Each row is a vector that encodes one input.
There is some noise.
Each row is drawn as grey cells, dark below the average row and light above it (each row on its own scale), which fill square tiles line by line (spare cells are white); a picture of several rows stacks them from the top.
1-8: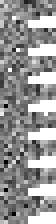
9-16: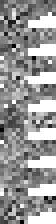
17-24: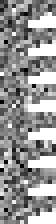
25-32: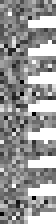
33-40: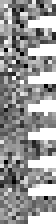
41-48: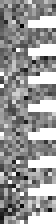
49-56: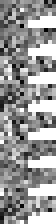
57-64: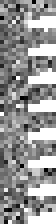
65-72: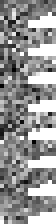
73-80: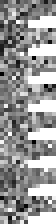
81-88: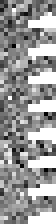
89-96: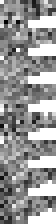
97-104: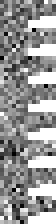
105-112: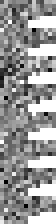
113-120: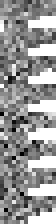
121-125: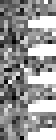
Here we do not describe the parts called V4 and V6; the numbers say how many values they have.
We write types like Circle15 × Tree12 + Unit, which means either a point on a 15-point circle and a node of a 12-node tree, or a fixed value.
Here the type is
Bool × (Line5 + V4) × V6.
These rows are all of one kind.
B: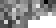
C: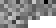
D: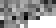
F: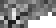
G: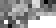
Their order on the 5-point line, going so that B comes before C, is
G, B, F, C, D.
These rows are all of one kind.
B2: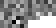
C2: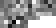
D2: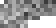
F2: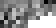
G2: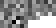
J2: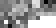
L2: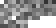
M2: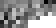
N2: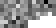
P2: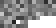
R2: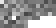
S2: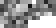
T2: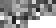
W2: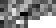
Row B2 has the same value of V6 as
C2, G2, P2 and T2.
